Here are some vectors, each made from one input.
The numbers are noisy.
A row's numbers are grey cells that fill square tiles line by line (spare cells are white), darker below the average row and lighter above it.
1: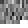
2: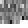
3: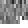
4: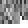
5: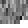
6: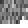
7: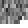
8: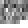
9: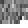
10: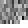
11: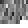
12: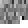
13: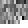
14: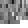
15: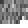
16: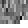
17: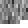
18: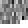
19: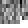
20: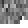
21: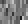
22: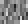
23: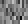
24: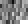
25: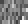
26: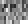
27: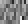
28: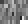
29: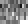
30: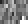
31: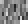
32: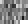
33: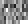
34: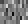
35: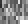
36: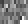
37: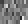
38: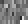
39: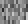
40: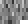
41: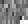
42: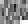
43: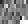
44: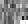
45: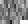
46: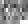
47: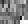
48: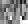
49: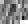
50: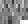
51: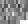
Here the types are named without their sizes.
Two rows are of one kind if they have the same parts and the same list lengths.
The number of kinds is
2.
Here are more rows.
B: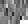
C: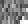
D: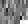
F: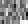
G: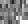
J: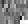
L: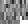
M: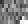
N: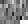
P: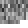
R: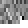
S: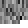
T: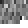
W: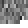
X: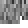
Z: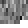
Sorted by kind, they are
B, C, D, J, M, N, S, T, W, Z
F, G, L, P, R, X

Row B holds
a point on a line.
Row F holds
a point on a line and a node of a tree.
